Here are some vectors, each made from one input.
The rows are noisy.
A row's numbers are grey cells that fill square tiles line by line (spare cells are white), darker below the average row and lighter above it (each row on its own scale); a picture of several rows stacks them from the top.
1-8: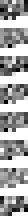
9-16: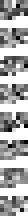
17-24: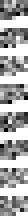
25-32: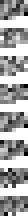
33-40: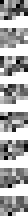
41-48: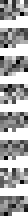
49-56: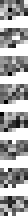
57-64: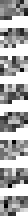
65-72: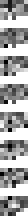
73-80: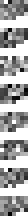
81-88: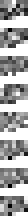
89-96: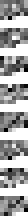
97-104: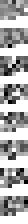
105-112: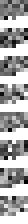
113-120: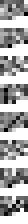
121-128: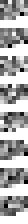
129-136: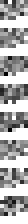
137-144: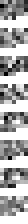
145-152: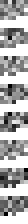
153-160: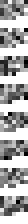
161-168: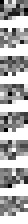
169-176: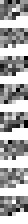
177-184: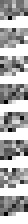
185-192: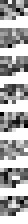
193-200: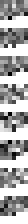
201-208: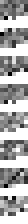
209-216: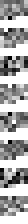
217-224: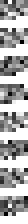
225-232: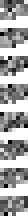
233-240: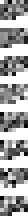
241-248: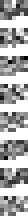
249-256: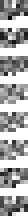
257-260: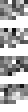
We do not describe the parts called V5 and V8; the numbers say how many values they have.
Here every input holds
either a true/false value, a value of V5 and a value of V8, or a list of up to two points on a 9-point circle.
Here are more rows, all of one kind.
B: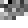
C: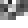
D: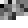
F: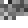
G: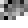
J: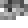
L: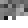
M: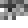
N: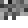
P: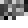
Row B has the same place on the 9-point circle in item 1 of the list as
F and N.
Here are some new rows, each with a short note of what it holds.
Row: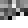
a list of one item
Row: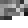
a list of one item
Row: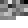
the empty list
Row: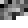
a list of two items
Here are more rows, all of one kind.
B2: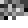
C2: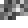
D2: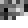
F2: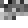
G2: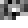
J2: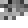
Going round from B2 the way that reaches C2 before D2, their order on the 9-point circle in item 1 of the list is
B2, J2, F2, G2, C2, D2.
